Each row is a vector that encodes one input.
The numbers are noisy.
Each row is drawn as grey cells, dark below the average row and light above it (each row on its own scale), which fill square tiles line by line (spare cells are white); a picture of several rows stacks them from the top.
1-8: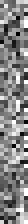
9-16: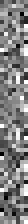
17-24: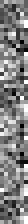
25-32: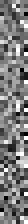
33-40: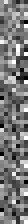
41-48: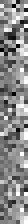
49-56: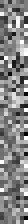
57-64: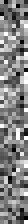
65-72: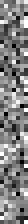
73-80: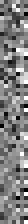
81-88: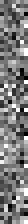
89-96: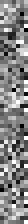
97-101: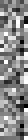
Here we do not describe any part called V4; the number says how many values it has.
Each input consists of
a true/false value, together with either a node of a 7-node tree, or a value of V4.
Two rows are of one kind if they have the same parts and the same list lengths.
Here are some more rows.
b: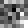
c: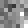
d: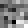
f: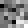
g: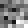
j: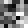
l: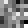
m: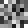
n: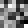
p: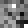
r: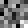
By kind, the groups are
b, c, d, f, g, j, l, m
n, p, r

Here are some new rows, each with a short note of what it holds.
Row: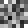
a true/false value and a value of V4
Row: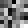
a node of a 7-node tree and a true/false value
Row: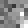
a true/false value and a value of V4
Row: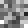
a node of a 7-node tree and a true/false value
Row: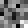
a node of a 7-node tree and a true/false value
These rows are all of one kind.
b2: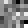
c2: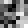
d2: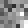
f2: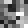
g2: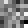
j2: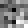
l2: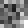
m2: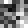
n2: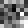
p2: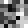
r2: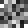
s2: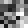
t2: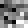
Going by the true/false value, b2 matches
g2 and r2.
